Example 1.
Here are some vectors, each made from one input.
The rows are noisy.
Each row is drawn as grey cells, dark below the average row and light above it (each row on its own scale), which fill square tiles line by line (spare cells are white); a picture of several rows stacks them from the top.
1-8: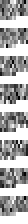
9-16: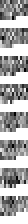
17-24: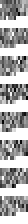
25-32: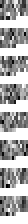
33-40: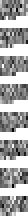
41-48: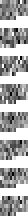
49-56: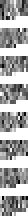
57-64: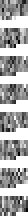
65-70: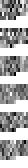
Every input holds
a point on a 13-point line.
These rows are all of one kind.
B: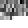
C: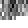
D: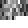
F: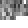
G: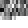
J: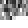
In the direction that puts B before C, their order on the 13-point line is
D, F, J, B, C, G.
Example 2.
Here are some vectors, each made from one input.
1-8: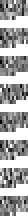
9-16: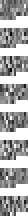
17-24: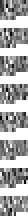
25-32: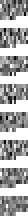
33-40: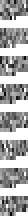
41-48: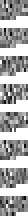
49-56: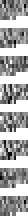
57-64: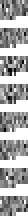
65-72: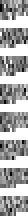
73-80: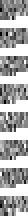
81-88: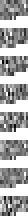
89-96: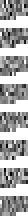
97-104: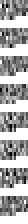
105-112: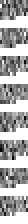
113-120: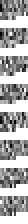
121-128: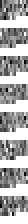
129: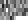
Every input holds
a point on a 13-point circle.
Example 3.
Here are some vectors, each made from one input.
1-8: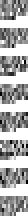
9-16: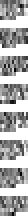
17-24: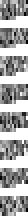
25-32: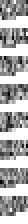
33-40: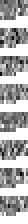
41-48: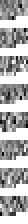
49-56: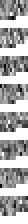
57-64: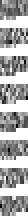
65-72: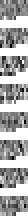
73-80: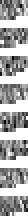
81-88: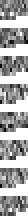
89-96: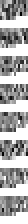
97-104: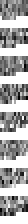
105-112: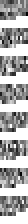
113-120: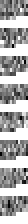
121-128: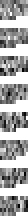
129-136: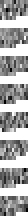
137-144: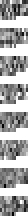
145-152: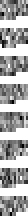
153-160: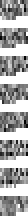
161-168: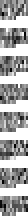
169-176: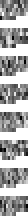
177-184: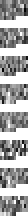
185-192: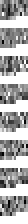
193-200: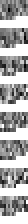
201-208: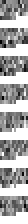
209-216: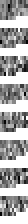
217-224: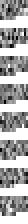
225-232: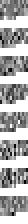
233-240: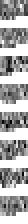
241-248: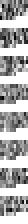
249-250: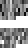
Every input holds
a node of a 16-node tree.
